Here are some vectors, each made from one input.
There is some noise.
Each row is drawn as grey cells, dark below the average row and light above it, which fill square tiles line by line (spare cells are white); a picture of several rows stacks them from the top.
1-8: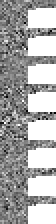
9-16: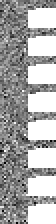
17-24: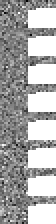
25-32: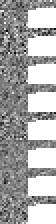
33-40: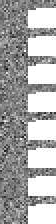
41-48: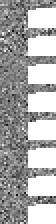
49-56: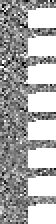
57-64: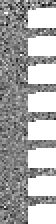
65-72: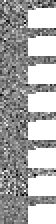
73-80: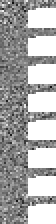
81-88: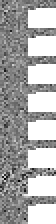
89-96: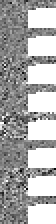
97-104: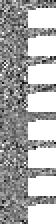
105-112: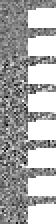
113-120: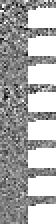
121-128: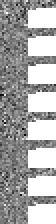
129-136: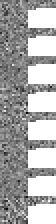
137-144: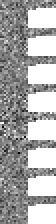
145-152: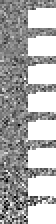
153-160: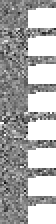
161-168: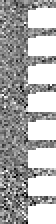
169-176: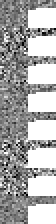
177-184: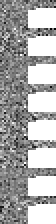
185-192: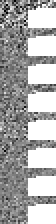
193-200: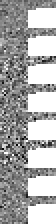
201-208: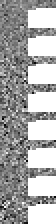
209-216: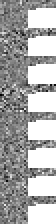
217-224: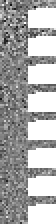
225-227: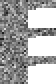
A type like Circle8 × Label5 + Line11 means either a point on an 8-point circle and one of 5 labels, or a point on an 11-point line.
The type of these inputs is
Circle11 × (Tree9 + Unit) + Line18.
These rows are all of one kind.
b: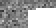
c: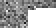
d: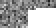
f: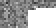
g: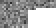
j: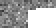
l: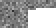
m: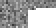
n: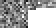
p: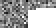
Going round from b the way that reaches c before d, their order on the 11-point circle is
b, l, c, d, p, m, g, n, f, j.
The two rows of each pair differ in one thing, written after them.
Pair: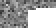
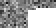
the node of the tree
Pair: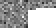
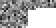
the node of the tree
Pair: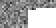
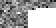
the node of the tree
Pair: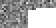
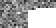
the node of the tree
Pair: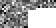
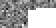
the node of the tree
